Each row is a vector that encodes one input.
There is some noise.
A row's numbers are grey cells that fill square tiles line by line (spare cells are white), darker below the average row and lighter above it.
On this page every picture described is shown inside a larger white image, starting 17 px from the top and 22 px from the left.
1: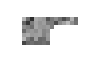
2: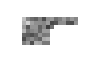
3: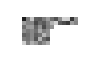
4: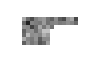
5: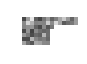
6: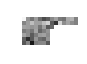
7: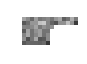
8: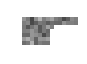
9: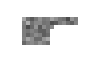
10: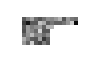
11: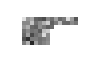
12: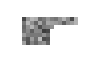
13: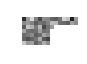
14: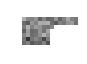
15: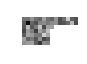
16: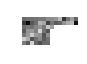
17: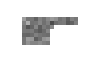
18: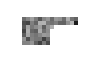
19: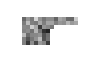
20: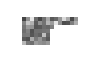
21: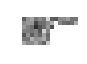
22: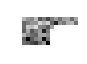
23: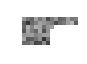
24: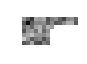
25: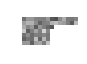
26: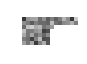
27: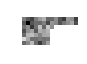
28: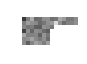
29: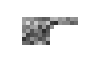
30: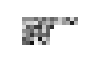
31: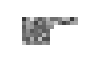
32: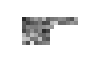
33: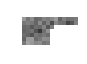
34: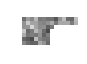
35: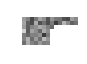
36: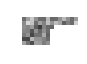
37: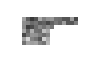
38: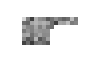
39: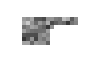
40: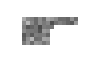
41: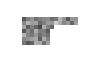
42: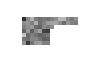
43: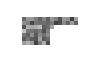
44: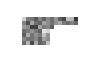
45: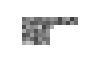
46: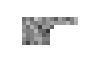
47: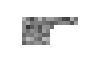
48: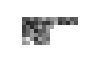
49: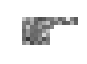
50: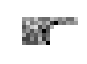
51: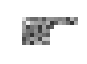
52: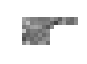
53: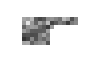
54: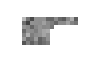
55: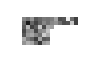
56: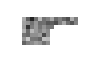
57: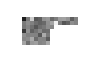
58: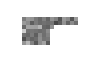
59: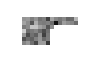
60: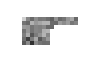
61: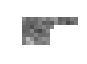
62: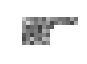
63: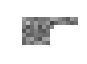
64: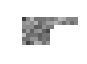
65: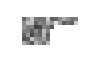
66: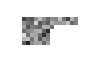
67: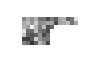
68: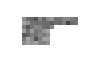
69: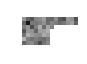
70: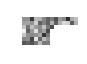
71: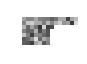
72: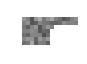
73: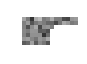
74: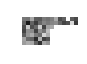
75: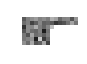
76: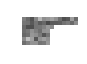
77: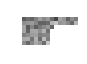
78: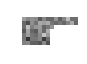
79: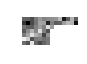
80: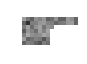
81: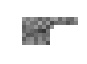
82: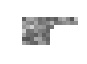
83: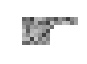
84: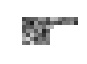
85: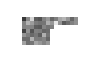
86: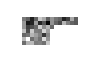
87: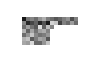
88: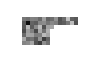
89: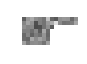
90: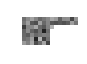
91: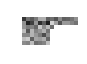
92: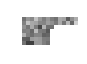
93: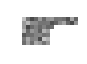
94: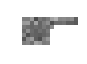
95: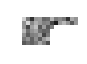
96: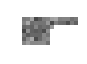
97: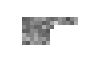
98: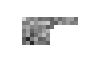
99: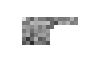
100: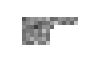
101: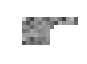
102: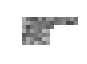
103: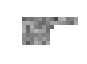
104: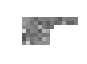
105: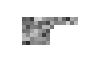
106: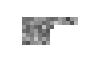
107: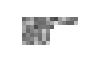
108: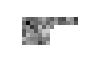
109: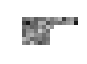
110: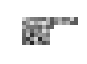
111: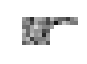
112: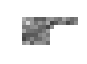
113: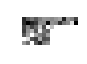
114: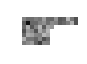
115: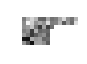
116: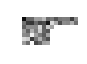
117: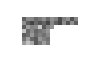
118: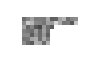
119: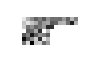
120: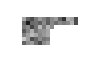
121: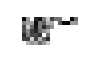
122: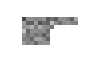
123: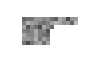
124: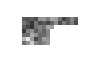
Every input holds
either a point on a 4-point line, or a node of a 12-node tree and a true/false value.
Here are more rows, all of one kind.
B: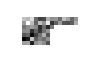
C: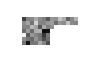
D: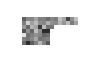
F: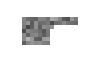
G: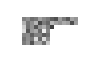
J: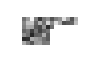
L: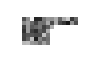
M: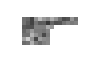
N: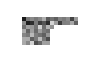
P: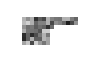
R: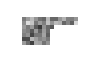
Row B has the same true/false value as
F, L, M and P.
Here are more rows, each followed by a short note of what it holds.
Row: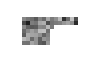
a point on a 4-point line
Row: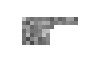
a point on a 4-point line
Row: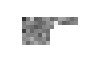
a node of a 12-node tree and a true/false value
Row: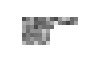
a node of a 12-node tree and a true/false value
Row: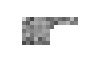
a point on a 4-point line
